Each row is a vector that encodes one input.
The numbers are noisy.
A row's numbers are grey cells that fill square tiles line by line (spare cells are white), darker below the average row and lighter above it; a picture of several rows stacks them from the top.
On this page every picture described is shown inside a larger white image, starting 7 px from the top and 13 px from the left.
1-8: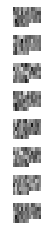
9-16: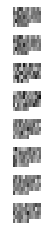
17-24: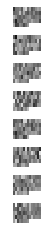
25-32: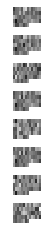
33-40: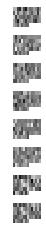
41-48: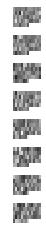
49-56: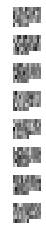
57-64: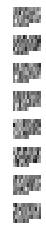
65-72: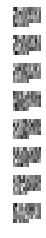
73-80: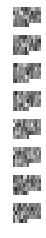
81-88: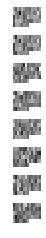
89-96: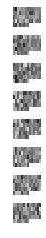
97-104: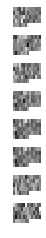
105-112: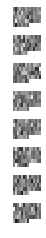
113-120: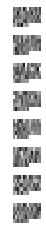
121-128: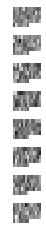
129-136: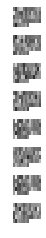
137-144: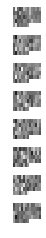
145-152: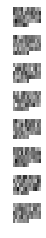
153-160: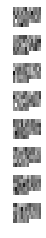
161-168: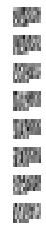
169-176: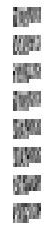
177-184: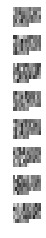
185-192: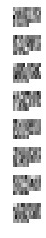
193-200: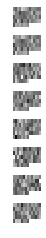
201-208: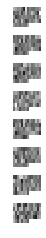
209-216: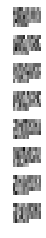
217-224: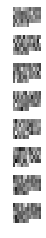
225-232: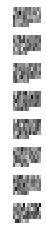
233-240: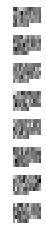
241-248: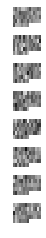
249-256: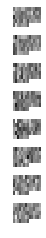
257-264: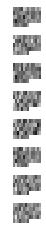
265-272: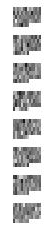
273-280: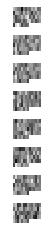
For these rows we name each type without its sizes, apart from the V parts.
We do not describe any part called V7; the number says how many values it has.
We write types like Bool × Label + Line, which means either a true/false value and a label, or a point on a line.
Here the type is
(Bool × Bool × Bool + Unit) × Line + V7 × V7.
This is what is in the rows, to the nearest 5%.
About 65% of them hold a point on a line, together with either a fixed value, or three true/false values. The rest hold two values of V7.
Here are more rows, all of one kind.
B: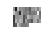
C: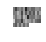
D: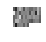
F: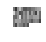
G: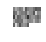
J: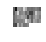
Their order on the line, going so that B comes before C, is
G, B, J, D, F, C.
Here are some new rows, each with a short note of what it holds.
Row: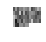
a point on a line
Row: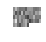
a point on a line and three true/false values
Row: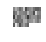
a point on a line and three true/false values
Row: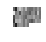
a point on a line and three true/false values
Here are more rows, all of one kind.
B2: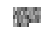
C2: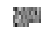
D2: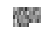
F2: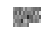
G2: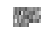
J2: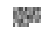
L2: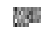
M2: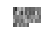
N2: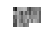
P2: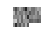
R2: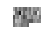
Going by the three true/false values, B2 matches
D2, G2, L2 and P2.
